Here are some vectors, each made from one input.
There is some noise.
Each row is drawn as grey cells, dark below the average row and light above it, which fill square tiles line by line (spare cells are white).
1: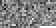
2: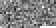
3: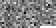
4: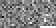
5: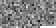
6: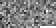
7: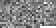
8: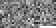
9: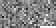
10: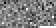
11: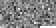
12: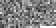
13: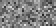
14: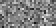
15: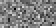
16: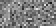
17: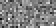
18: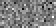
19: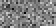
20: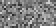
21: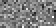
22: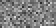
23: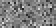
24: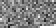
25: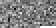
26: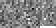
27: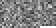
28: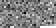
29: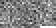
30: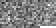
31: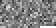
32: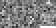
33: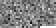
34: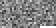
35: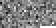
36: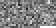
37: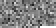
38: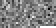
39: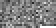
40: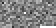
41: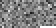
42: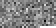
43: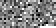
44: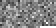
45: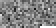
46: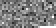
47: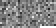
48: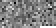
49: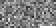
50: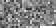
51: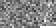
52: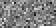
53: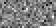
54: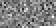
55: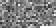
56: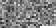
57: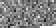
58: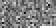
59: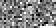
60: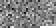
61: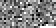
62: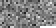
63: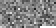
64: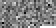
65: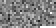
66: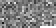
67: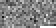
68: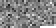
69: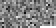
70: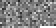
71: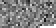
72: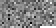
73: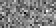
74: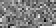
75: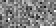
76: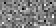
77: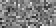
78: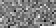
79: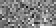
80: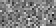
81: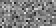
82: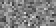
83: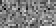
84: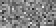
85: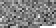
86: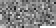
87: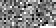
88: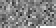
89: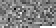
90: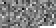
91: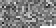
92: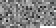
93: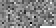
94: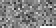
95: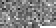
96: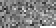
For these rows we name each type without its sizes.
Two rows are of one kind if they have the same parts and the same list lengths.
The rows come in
3 kinds.
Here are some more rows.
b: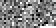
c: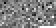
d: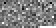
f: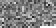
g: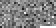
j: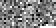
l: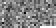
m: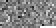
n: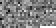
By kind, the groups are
b, j
c, d, g, m, n
f, l

